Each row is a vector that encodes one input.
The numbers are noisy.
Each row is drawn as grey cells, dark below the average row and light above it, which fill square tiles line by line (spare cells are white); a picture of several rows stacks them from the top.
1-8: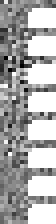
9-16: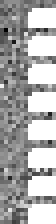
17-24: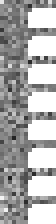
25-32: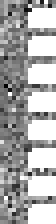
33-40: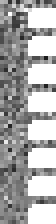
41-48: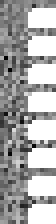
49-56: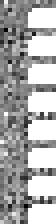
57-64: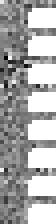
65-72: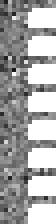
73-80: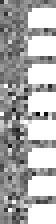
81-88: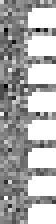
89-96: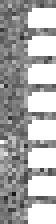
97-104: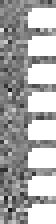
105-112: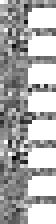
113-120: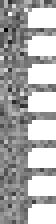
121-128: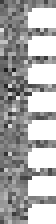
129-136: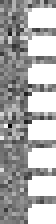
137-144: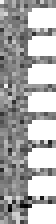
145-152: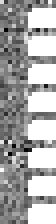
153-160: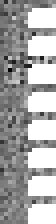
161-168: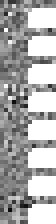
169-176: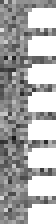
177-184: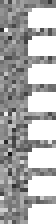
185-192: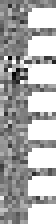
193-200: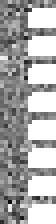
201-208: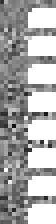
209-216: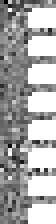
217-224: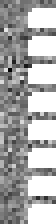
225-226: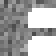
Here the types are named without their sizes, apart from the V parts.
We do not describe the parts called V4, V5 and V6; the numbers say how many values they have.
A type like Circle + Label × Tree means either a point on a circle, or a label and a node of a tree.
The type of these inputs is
Bool × V4 + Line + (Tree + V5) × V6.
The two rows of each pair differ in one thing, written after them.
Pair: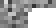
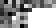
the value of V6
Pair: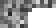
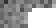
the value of V5
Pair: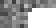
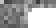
the value of V6
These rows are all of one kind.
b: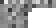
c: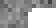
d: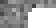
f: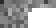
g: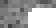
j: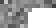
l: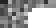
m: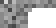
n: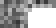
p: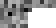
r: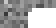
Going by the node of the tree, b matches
f, n and r.
